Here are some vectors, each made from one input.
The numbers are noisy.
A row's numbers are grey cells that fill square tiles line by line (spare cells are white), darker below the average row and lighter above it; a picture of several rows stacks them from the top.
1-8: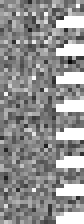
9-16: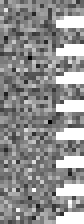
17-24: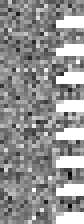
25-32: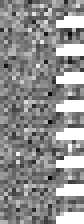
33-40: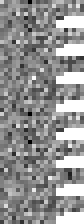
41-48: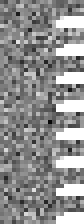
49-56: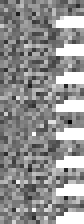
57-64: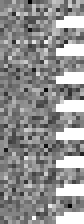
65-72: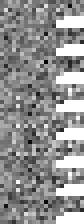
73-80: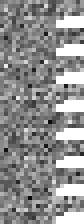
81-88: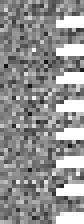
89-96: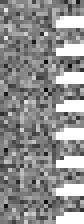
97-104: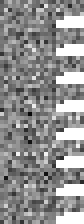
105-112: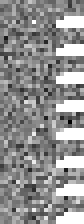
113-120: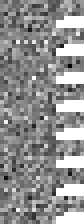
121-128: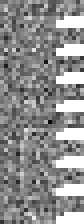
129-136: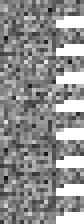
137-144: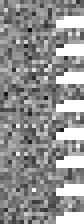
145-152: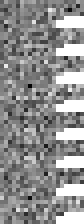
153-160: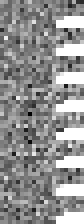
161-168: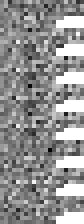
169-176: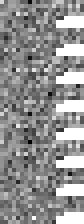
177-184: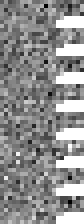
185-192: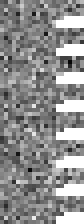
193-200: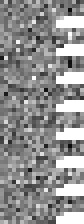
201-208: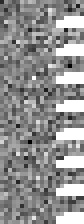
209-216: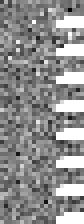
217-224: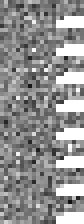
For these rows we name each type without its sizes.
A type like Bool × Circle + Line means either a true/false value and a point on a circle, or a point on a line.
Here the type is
(Bool × Bool × Bool + Unit) × List(Line).
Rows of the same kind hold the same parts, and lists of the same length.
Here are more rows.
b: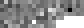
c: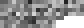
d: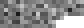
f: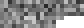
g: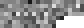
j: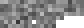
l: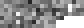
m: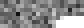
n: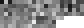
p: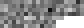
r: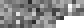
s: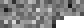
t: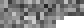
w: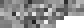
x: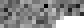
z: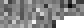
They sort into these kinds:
b, d, m, n, x
c, w
f, p, t
g
j, s, z
l, r

